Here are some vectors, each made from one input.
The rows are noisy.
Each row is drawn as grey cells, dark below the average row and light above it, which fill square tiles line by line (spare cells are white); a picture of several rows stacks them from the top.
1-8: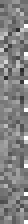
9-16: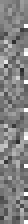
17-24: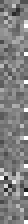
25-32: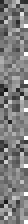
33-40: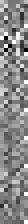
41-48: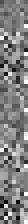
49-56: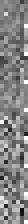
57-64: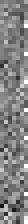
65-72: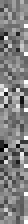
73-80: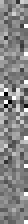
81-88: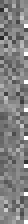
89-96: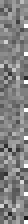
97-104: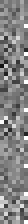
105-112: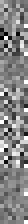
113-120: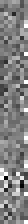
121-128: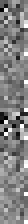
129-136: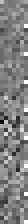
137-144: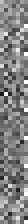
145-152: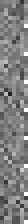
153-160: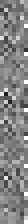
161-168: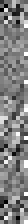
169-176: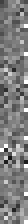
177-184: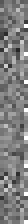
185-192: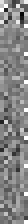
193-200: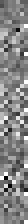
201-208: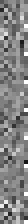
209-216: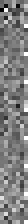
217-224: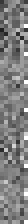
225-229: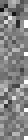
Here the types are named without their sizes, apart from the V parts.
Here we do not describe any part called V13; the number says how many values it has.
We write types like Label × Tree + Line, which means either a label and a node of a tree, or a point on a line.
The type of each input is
List(Line) × V13.
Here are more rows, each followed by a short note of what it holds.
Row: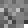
a value of V13, together with the empty list
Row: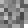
a value of V13, together with a list of two items
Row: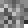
a value of V13, together with the empty list
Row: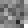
a value of V13, together with a list of two items
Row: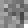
a value of V13, together with a list of one item
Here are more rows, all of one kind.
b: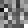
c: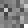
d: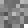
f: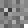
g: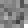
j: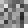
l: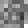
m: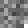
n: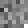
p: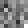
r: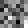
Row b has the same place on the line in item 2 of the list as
m and n.
